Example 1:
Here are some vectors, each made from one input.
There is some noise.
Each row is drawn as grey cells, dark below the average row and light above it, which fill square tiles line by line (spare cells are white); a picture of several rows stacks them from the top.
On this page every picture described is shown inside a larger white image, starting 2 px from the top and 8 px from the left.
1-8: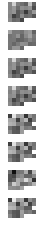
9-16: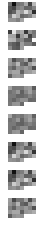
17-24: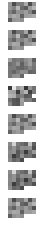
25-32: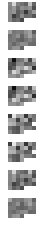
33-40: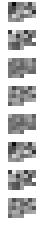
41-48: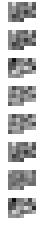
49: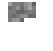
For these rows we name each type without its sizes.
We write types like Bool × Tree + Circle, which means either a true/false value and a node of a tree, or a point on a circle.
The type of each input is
Line.
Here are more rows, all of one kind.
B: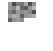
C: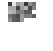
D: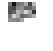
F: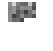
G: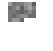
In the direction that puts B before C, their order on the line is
D, B, G, F, C.
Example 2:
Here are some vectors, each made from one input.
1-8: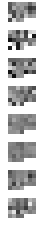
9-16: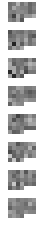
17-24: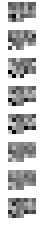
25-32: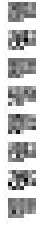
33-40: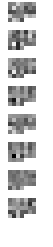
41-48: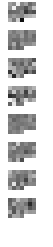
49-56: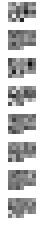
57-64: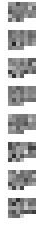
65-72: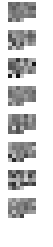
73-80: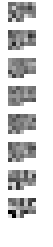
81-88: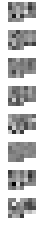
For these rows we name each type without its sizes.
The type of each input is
Bool × Bool × Bool × Bool + Unit.
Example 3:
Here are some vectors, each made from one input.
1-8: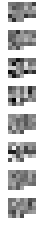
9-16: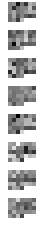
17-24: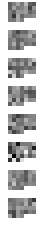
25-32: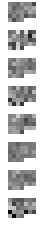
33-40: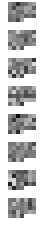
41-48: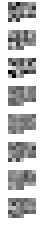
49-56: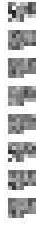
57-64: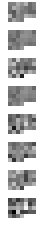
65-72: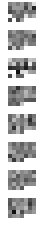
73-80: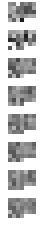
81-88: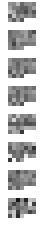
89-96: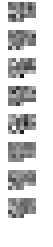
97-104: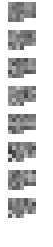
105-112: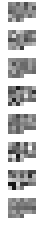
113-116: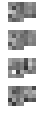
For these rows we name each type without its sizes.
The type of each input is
Bool × Bool × Bool × Bool.
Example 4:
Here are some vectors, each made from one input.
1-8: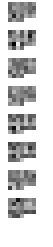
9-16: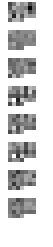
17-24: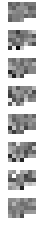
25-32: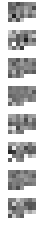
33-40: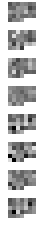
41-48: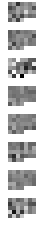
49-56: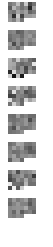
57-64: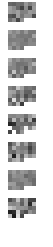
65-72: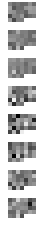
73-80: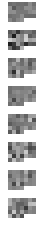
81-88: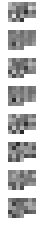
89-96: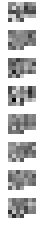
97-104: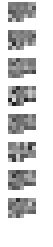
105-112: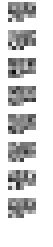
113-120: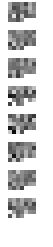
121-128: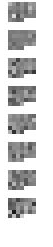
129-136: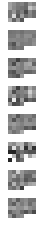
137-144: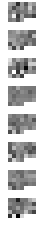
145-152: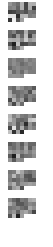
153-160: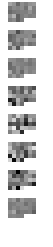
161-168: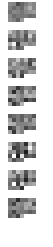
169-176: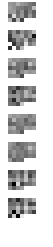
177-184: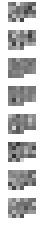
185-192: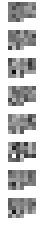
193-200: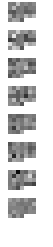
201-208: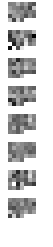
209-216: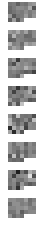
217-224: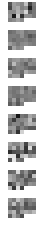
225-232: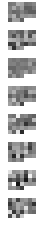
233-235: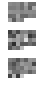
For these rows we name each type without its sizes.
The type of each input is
Bool × Bool × Bool × Bool + Unit.
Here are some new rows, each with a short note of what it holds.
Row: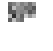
four true/false values
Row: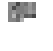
four true/false values
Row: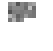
four true/false values
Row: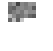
four true/false values
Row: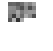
a fixed value
